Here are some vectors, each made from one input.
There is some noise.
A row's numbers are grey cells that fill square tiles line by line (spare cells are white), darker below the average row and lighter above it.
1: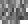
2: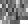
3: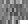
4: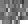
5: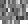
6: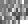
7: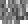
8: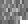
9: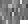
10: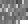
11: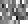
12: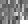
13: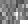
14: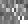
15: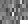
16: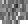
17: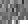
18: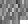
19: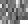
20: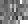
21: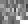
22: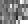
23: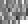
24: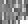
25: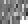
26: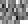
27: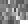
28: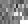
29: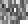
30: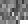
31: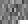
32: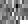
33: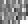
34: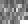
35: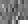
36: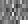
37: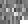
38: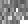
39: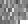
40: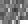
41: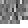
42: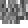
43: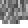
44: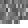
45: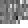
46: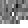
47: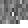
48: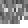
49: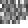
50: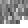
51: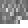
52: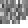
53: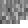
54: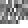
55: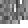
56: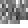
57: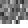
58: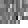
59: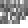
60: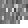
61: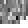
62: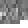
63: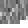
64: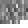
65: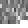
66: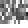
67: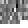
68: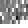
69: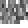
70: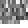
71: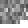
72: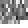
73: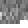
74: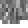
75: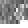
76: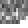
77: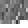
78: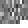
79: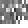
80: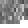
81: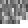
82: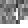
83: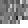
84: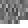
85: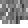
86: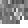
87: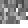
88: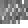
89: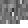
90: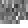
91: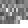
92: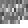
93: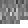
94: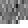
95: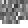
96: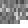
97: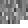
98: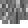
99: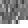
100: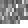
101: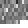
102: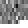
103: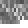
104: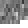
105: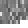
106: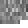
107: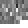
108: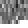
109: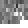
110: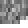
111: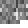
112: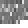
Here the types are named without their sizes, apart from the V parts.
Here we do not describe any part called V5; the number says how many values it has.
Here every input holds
either a point on a line, or a true/false value and two values of V5.
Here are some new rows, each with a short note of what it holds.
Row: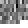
a point on a line
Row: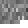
a true/false value and two values of V5
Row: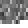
a point on a line
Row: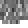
a point on a line
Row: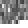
a point on a line
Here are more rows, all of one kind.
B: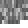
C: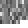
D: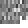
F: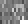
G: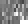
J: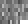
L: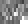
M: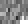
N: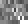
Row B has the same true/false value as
C, D and M.
